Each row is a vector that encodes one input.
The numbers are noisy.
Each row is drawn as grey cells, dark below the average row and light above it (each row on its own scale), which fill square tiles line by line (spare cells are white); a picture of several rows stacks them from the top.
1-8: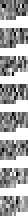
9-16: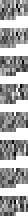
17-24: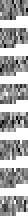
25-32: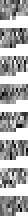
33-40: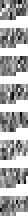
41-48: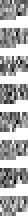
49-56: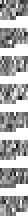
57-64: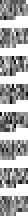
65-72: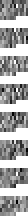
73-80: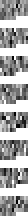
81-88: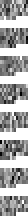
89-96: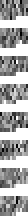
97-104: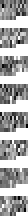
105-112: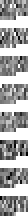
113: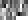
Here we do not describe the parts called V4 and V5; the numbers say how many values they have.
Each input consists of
either one of 6 labels, or a true/false value, a value of V4 and a value of V5.
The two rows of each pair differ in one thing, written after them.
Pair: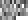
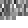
the value of V4
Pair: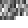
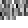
the value of V5
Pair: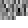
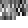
the value of V4
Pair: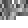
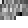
the value of V4
